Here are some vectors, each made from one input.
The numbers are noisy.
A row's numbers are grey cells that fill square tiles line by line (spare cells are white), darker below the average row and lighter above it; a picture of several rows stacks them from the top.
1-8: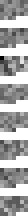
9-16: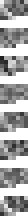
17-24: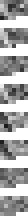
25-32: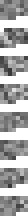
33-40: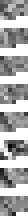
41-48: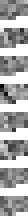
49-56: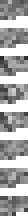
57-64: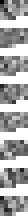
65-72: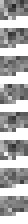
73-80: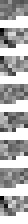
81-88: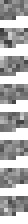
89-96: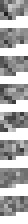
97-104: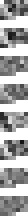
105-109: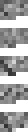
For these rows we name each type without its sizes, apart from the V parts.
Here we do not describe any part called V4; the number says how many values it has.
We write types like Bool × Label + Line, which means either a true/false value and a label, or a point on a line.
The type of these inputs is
Circle × (Circle + V4).
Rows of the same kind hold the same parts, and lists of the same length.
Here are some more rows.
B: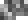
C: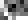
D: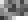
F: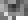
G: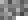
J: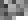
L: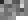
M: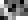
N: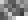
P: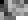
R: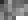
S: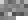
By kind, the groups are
B, D, J, L, N, S
C, F, G, M, P, R

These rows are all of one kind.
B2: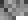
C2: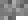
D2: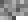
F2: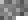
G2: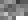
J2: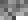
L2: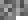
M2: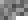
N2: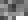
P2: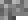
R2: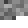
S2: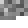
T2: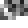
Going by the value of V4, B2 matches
C2, F2 and G2.
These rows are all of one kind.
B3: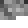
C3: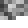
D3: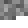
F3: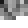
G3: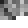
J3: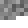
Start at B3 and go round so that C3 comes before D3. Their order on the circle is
B3, J3, C3, D3, G3, F3.
